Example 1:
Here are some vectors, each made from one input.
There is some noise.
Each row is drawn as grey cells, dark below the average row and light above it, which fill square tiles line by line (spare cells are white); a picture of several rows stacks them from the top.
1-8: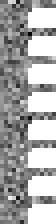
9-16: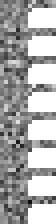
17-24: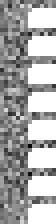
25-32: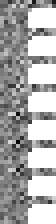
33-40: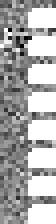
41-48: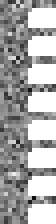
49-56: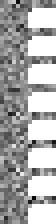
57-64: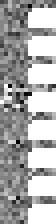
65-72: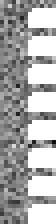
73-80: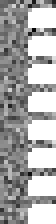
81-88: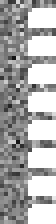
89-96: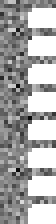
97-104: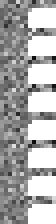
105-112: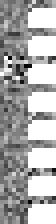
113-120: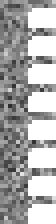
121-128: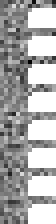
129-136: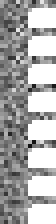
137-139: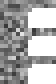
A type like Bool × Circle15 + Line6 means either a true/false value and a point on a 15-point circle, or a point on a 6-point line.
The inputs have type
Bool × Bool × Bool × Bool + Unit.
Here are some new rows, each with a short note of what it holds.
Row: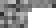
four true/false values
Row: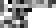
a fixed value
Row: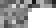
four true/false values
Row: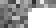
four true/false values
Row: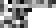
a fixed value
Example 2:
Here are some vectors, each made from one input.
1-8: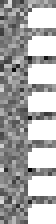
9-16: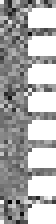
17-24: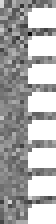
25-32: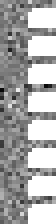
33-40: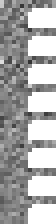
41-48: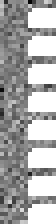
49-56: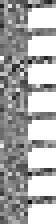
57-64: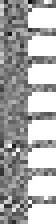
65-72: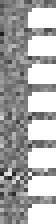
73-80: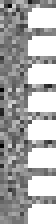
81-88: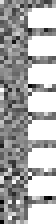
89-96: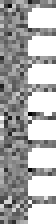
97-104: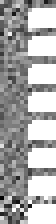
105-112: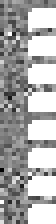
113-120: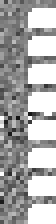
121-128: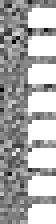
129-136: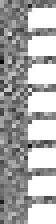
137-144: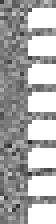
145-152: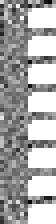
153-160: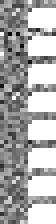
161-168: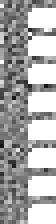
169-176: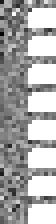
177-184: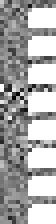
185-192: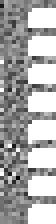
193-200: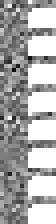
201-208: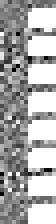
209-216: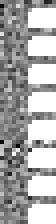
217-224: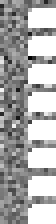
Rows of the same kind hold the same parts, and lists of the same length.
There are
2 kinds of row.
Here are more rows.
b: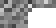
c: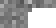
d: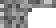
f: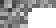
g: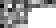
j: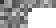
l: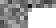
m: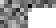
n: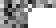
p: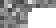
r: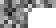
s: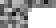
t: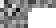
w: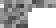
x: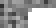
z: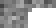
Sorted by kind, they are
b, c, d, f, g, j, l, m, p, s, t, w, x, z
n, r

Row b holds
a node of a 7-node tree.
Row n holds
a fixed value.
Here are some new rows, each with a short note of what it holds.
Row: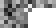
a fixed value
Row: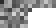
a node of a 7-node tree
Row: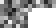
a fixed value
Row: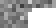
a node of a 7-node tree
